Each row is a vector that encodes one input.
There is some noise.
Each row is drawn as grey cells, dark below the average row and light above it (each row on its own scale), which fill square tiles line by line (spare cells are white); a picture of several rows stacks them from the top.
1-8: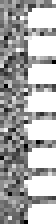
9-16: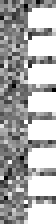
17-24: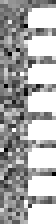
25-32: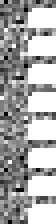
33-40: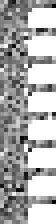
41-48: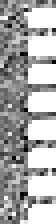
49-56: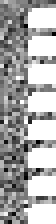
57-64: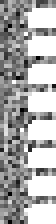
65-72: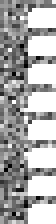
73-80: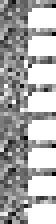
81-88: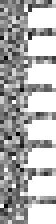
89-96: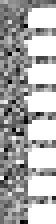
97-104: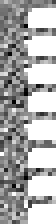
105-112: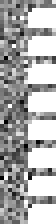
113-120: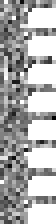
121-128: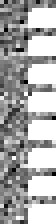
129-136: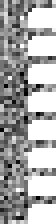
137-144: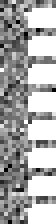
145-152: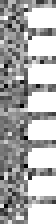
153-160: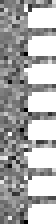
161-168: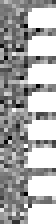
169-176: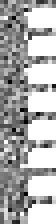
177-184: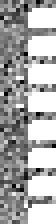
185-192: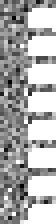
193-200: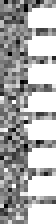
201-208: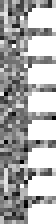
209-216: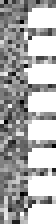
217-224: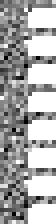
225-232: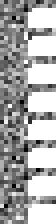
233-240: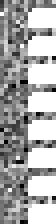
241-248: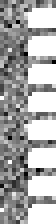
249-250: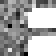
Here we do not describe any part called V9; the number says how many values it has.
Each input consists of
either a point on a 6-point line and a true/false value, or a point on an 8-point line, or a value of V9.
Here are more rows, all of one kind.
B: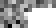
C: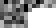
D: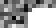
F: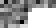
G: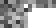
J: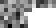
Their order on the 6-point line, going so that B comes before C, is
F, G, B, D, C, J.
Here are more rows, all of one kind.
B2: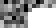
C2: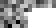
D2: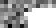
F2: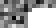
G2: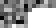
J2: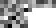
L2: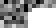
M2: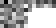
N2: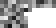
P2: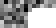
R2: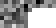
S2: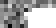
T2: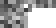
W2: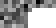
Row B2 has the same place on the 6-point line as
D2, L2, P2 and S2.
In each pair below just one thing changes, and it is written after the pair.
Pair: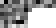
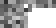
the true/false value
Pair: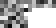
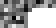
the true/false value
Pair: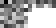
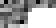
the true/false value
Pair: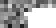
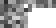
the place on the 6-point line
